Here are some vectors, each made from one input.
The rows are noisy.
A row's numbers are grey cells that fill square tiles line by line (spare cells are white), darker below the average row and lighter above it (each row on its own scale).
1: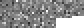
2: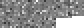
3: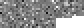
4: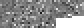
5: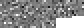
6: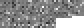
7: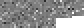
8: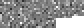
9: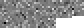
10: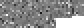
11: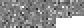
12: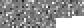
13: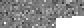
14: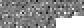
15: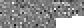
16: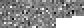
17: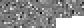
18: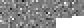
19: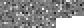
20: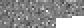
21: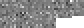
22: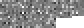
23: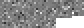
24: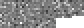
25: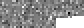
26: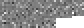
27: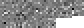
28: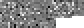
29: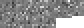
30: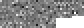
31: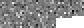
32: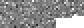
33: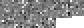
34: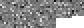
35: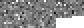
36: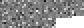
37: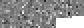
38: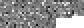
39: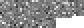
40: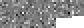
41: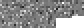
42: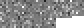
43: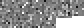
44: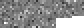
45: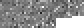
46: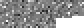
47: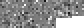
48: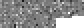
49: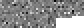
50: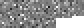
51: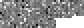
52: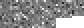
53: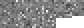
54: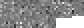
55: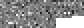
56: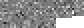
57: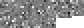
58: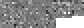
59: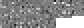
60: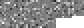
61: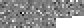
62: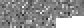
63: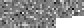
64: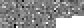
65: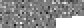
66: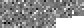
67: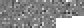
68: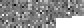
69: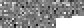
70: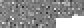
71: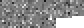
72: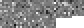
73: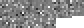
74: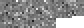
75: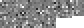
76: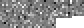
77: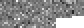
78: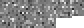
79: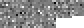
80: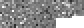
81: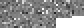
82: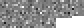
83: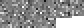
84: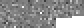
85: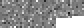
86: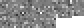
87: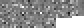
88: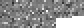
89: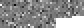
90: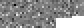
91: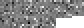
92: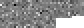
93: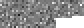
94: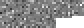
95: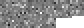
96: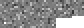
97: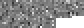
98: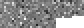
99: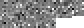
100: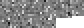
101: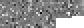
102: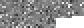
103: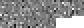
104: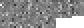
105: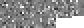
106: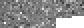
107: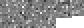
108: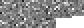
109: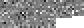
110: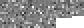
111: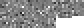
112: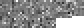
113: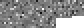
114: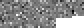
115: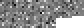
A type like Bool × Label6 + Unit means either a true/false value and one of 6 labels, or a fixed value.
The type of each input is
Bool × (Line4 + Line7).
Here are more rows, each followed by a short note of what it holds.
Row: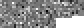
a point on a 7-point line and a true/false value
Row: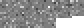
a point on a 4-point line and a true/false value
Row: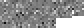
a point on a 4-point line and a true/false value
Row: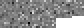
a point on a 7-point line and a true/false value
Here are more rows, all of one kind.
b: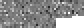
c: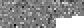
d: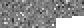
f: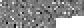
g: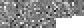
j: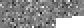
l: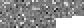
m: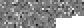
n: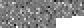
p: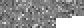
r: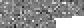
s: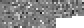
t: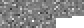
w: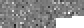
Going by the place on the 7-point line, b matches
c, f, n and w.
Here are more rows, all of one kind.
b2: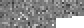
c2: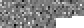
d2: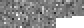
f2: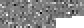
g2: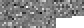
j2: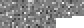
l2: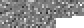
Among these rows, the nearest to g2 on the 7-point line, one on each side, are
d2 and f2.
